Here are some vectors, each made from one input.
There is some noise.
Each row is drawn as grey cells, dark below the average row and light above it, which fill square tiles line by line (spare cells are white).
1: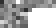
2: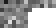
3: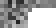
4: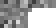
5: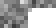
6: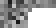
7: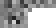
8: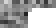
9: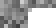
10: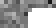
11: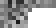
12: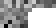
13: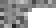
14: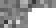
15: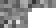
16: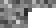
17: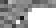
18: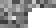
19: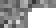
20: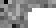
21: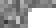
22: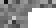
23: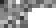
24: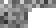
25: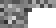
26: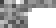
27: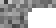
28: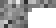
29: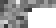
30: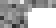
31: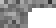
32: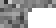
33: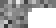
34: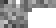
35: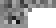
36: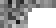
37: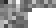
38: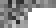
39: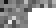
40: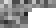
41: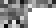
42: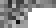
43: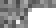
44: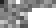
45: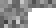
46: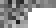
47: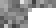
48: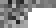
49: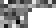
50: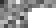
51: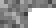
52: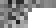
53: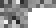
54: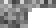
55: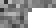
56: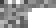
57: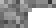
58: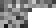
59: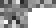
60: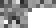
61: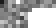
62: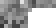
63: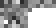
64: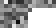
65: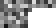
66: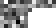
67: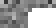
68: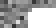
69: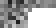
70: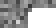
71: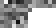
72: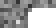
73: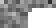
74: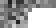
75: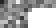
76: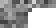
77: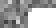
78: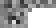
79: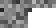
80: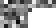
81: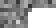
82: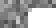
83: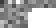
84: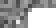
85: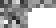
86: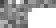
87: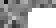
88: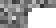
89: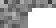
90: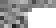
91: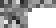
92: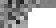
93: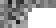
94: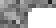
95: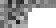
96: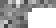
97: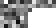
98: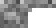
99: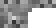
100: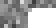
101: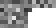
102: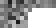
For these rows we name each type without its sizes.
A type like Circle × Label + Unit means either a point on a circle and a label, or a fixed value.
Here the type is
Circle × List(Line).
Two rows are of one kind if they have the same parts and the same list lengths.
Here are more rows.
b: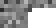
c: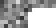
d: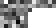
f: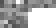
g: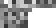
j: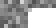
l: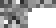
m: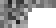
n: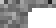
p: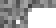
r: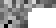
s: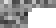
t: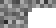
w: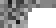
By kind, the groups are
b, c, p, t
d, l, m, w
f, g, j, n, r, s

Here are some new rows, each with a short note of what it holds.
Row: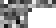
a point on a circle, together with the empty list
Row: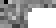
a point on a circle, together with a list of two items
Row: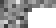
a point on a circle, together with a list of one item
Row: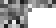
a point on a circle, together with the empty list
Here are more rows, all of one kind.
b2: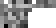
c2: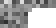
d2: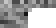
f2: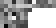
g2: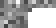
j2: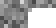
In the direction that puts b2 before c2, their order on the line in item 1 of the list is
f2, g2, b2, d2, c2, j2.
